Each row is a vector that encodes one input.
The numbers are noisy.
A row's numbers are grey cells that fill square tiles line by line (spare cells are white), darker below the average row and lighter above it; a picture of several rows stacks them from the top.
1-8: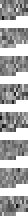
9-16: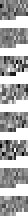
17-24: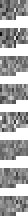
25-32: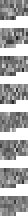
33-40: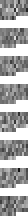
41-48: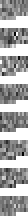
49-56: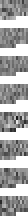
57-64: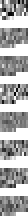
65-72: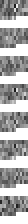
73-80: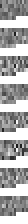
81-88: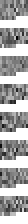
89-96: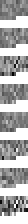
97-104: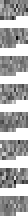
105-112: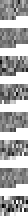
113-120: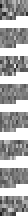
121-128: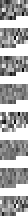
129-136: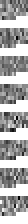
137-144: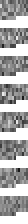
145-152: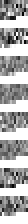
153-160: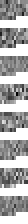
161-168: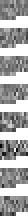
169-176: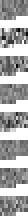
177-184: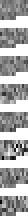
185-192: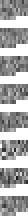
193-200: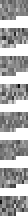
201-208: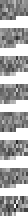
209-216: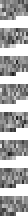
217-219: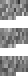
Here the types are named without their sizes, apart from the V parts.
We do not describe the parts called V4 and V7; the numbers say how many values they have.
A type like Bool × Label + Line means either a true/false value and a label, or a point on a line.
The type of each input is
Bool × (Line + V7) + Label × Label + V4.
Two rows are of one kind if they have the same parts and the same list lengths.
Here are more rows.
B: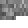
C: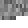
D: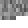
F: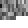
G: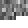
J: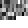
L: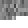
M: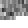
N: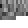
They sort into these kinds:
B, F, N
C, D, J
G, L
M

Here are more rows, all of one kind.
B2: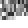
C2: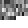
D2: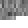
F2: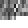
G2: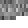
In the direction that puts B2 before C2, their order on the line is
D2, F2, G2, B2, C2.
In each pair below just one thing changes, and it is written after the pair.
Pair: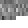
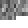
the true/false value
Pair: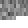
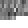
the place on the line
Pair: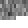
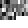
the place on the line
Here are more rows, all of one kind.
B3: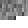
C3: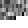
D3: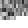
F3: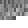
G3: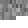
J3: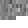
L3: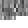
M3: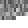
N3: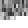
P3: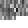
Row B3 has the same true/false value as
C3, F3, M3 and N3.
